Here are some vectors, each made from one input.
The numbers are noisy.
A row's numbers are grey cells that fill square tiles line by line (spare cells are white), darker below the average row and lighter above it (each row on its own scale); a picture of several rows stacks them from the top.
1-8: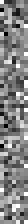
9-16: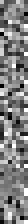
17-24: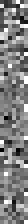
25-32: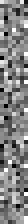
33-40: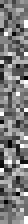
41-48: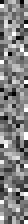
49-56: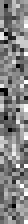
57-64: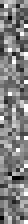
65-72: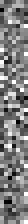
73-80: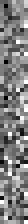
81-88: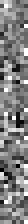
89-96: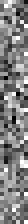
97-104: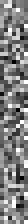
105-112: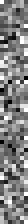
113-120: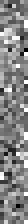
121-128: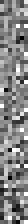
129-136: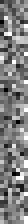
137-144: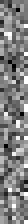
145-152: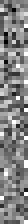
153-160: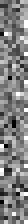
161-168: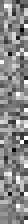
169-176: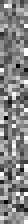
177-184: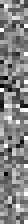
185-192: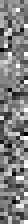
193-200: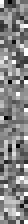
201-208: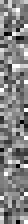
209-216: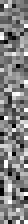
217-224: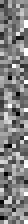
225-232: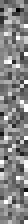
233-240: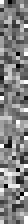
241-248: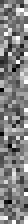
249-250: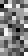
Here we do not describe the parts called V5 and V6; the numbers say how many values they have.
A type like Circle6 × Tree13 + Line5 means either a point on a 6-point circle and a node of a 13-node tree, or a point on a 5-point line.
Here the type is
Line7 × (Line8 + V6) + V5.
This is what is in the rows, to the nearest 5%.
About 80% of them hold a point on a 7-point line, together with either a point on an 8-point line, or a value of V6. The rest hold a value of V5.
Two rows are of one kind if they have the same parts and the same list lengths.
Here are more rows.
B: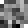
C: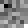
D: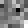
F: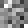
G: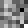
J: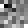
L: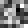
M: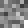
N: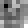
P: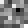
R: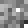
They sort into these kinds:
B, L, P
C, D, J, M, N
F, G, R

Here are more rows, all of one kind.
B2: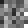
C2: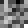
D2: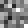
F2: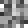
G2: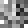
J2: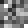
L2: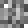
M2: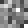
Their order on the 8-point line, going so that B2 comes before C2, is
G2, J2, M2, L2, D2, F2, B2, C2.
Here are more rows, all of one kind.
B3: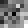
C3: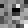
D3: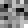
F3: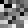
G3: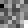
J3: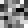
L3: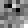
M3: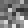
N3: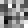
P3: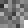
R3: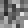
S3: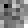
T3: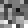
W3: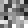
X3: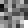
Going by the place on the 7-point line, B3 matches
G3, L3, P3 and S3.
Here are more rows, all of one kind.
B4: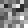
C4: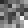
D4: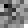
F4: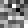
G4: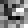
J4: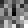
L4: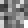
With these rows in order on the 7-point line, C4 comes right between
D4 and G4.
